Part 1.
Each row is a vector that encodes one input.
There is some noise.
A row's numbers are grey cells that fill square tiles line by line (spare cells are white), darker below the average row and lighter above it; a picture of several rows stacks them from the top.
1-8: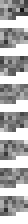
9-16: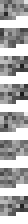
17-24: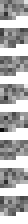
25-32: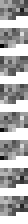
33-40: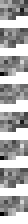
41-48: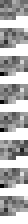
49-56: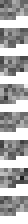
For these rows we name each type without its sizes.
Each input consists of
a point on a line.
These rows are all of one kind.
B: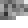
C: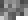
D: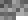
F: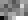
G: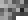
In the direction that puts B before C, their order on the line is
F, B, D, C, G.
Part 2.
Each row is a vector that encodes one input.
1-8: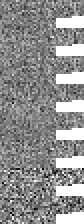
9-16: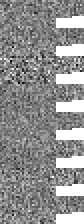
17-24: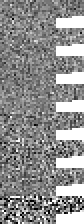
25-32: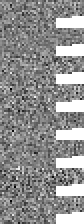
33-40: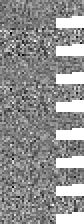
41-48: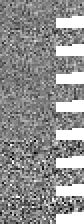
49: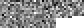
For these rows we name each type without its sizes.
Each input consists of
a point on a line.
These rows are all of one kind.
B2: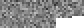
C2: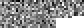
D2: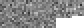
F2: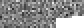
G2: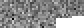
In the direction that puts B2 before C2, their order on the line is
F2, D2, B2, C2, G2.
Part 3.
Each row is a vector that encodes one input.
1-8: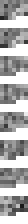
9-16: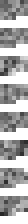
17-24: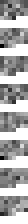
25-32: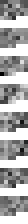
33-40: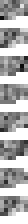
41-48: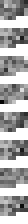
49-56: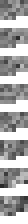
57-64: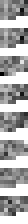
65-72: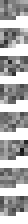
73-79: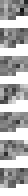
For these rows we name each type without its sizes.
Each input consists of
a point on a line.
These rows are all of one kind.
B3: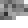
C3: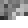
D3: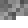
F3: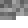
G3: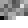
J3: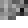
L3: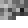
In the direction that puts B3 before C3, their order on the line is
L3, J3, D3, F3, B3, C3, G3.
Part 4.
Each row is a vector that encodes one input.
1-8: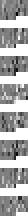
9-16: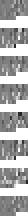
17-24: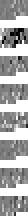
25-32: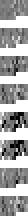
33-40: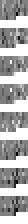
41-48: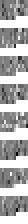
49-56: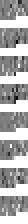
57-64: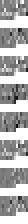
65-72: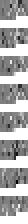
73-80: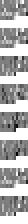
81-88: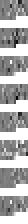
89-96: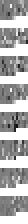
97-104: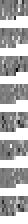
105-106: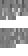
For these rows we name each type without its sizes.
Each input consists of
either a fixed value, or a node of a tree.
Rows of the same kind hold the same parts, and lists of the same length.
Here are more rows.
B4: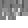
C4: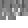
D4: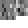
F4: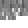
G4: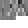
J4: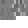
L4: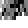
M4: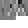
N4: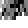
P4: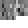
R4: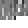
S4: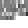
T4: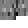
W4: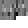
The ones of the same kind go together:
B4, C4, D4, F4, G4, J4, M4, P4, R4, S4, T4, W4
L4, N4

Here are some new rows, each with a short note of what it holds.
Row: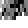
a fixed value
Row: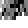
a fixed value
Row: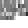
a node of a tree
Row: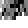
a fixed value
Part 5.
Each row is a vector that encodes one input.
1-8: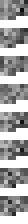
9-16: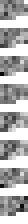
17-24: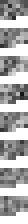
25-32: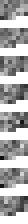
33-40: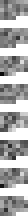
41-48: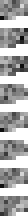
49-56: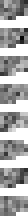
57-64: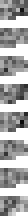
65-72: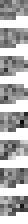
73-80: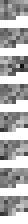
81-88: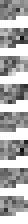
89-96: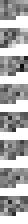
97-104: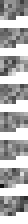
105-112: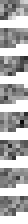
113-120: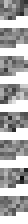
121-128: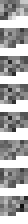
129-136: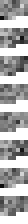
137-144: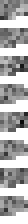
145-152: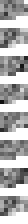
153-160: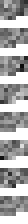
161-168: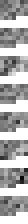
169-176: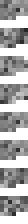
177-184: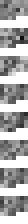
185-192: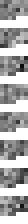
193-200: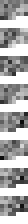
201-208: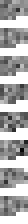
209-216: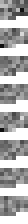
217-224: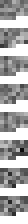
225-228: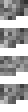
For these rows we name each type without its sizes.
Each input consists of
a point on a line.
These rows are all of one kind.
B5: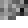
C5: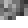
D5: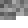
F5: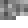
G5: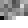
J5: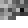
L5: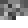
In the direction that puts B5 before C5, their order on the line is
J5, B5, C5, L5, D5, F5, G5.
